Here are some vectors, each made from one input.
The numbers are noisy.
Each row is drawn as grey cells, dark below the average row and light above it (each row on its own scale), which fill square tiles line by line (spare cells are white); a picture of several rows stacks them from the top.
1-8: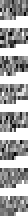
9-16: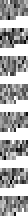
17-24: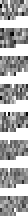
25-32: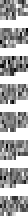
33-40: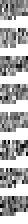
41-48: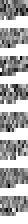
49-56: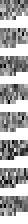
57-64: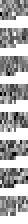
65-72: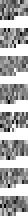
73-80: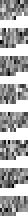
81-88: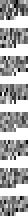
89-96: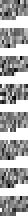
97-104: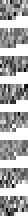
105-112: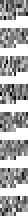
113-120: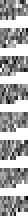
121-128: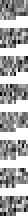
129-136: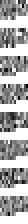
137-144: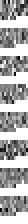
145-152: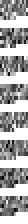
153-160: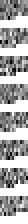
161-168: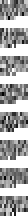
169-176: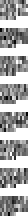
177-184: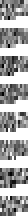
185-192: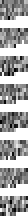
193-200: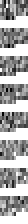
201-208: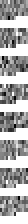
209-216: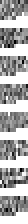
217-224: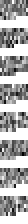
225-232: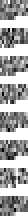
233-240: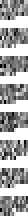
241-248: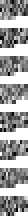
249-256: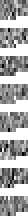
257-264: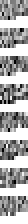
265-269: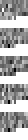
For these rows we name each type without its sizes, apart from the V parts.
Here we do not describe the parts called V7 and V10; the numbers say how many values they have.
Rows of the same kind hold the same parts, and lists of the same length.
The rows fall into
2 kinds.
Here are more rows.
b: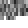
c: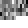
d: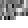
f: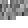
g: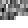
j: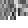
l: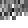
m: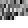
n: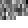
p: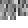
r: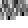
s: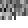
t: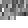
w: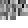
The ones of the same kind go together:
b, d, f, g, m, r, s, t
c, j, l, n, p, w

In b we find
a point on each of three lines.
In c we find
a value of V7 and a value of V10.
